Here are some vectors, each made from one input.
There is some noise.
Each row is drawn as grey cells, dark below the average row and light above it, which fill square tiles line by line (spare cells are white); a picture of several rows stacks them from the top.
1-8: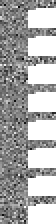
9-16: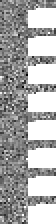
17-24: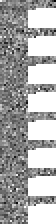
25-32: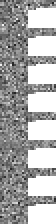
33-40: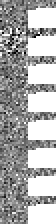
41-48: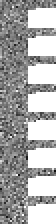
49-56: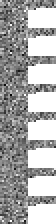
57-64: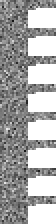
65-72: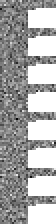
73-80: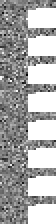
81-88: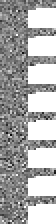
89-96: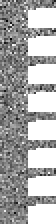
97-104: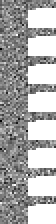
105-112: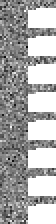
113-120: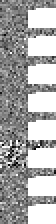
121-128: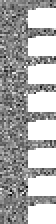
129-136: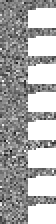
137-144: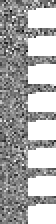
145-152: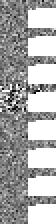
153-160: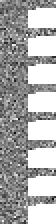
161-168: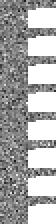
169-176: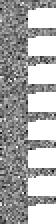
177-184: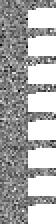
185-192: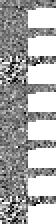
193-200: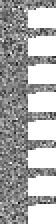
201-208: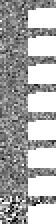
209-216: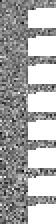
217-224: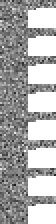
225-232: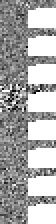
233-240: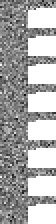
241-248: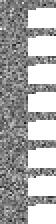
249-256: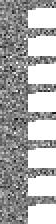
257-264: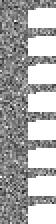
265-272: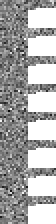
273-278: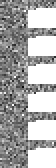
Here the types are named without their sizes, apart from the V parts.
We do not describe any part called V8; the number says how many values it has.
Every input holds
a list of items, each either a label and a value of V8, or a point on a line.
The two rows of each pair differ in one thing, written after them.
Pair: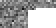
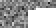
the label in item 2 of the list
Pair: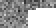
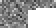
the label in item 1 of the list
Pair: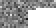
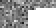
the label in item 1 of the list
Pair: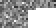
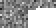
the value of V8 in item 1 of the list
